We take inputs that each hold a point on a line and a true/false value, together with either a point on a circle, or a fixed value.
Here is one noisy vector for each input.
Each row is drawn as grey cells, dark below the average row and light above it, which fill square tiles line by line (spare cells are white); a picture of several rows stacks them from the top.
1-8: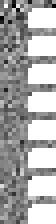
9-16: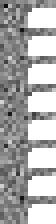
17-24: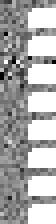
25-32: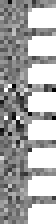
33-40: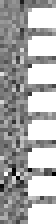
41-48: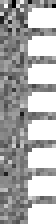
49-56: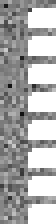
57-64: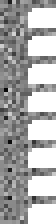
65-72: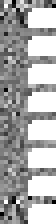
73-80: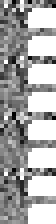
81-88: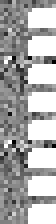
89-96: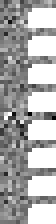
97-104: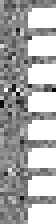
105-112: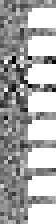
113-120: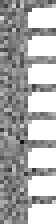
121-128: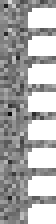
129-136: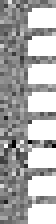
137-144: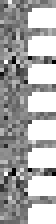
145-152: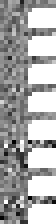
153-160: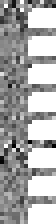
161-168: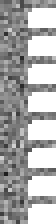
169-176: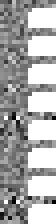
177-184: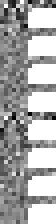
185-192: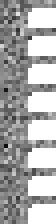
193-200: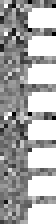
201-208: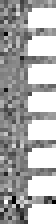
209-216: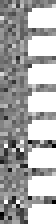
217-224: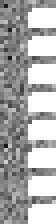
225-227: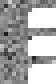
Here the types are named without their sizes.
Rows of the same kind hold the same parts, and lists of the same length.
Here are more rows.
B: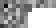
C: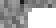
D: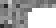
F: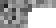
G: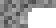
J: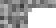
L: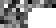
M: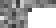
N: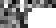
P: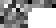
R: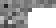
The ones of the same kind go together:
B, D, F, M, N, R
C, G, J, L, P

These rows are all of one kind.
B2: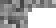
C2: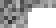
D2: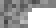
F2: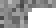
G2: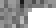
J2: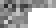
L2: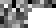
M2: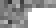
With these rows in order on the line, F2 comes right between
B2 and G2.
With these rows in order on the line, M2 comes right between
B2 and J2.
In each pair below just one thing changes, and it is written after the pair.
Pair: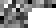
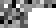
the place on the line
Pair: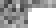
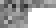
the place on the line
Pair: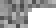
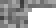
the place on the circle
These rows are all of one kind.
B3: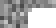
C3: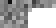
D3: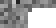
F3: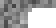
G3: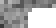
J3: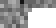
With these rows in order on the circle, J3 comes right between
D3 and F3.
